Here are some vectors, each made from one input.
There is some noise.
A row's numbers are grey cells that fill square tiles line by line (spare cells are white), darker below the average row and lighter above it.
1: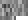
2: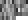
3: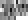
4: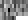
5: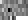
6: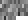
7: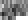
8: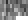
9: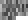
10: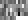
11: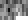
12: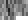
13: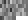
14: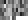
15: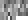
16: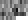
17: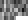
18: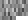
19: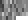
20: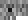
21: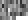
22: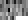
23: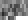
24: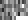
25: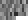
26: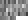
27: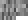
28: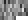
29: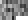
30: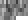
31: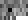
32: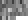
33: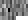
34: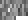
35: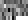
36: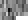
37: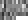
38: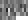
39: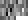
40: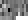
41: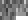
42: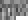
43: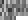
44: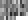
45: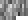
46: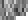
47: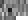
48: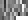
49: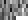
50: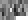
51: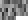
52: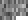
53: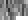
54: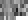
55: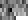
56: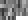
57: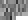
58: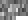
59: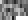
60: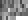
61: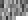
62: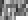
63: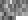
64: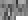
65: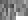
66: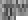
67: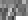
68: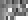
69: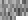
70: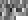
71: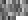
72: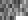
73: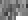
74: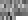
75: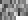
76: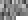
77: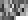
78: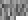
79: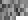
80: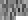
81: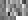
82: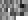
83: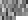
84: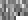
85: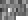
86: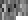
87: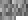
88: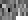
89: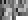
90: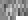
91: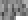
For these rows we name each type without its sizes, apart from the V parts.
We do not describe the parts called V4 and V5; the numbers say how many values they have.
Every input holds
a point on each of two lines, a true/false value, a value of V4 and a value of V5.
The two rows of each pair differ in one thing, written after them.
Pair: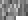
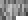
the true/false value
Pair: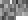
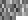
the place on one of the two lines
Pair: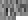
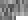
the value of V5
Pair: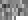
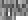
the value of V4
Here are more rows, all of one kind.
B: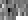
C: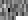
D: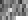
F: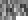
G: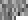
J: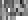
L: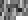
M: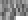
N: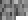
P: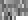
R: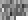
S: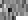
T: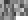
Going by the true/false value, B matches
C, M, S and T.
